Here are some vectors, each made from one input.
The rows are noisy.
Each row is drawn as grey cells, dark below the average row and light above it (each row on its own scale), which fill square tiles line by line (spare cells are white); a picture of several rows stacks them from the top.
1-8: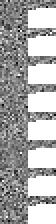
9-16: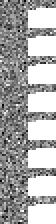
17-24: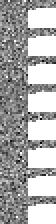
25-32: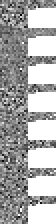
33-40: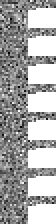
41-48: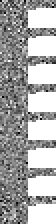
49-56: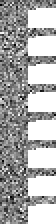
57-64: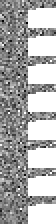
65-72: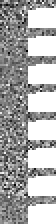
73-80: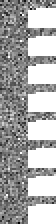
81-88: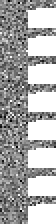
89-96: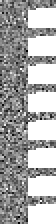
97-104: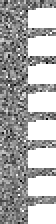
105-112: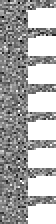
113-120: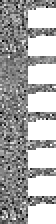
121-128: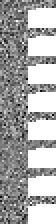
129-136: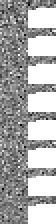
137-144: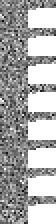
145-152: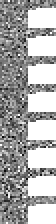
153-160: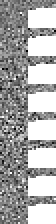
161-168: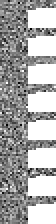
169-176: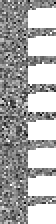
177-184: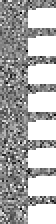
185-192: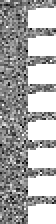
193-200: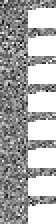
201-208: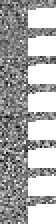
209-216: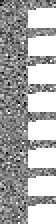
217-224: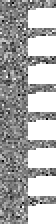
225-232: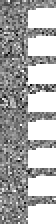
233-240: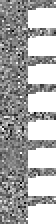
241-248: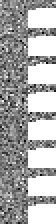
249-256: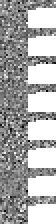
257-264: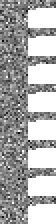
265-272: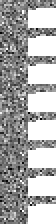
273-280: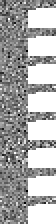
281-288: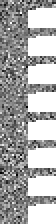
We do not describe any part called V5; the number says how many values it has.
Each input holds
a list of up to three items, each a true/false value and a value of V5.
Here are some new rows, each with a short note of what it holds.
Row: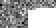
a list of three items
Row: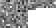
a list of one item
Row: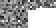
a list of one item
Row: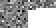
a list of one item
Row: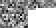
the empty list
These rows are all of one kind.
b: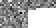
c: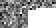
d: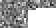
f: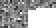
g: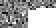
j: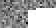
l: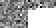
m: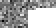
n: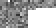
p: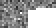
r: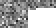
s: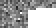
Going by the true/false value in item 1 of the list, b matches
c and j.
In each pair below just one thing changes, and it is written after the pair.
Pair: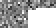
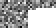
the value of V5 in item 1 of the list
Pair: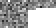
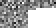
the value of V5 in item 1 of the list
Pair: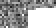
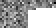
the value of V5 in item 1 of the list
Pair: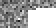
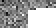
the true/false value in item 1 of the list
